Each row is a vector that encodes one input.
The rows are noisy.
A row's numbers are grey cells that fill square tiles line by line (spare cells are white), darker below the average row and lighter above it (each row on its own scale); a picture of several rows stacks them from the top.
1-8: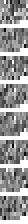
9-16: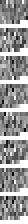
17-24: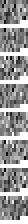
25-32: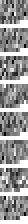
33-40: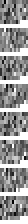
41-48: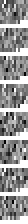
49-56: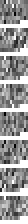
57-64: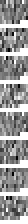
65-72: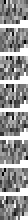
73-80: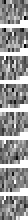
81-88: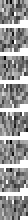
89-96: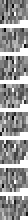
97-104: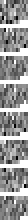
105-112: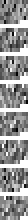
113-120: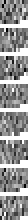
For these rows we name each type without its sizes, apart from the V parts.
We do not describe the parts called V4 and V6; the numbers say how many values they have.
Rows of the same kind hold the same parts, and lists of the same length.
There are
2 kinds of row.
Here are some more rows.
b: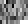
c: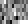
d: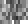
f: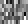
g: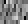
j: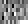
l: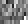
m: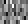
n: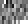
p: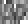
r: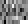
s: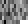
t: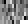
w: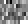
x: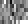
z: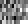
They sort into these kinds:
b, c, d, f, j, l, n, p, w, x, z
g, m, r, s, t

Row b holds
a point on a line, a true/false value and a value of V6.
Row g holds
a true/false value, a value of V4 and a value of V6.
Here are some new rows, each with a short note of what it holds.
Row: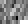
a point on a line, a true/false value and a value of V6
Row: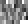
a true/false value, a value of V4 and a value of V6
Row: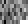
a true/false value, a value of V4 and a value of V6
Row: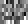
a point on a line, a true/false value and a value of V6
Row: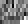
a point on a line, a true/false value and a value of V6
